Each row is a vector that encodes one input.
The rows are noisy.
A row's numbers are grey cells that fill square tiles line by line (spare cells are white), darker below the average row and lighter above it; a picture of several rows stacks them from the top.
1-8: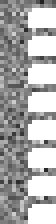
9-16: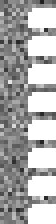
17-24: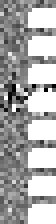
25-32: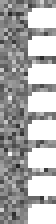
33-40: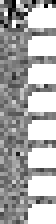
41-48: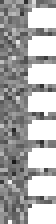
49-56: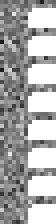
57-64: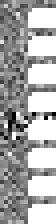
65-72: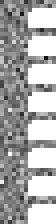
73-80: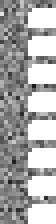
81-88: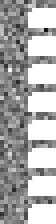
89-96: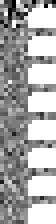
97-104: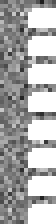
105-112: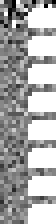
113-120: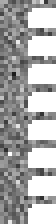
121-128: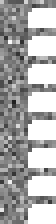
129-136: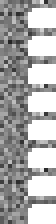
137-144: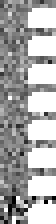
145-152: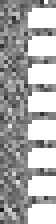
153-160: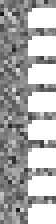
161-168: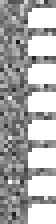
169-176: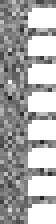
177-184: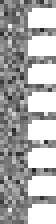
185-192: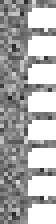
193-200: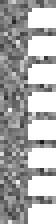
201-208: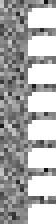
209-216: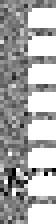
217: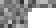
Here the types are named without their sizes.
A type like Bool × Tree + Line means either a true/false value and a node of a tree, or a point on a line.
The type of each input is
List(Circle).
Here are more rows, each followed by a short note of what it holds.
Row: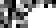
the empty list
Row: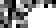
the empty list
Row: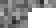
a list of two items
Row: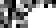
the empty list
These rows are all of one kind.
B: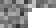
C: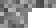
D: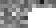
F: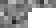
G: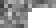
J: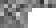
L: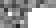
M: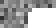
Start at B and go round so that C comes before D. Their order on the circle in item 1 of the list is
B, M, C, J, F, D, G, L.
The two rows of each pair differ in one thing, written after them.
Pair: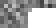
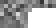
the place on the circle in item 2 of the list
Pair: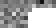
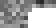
the place on the circle in item 2 of the list
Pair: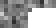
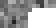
the place on the circle in item 2 of the list
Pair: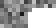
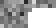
the place on the circle in item 2 of the list
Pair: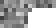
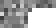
the place on the circle in item 2 of the list
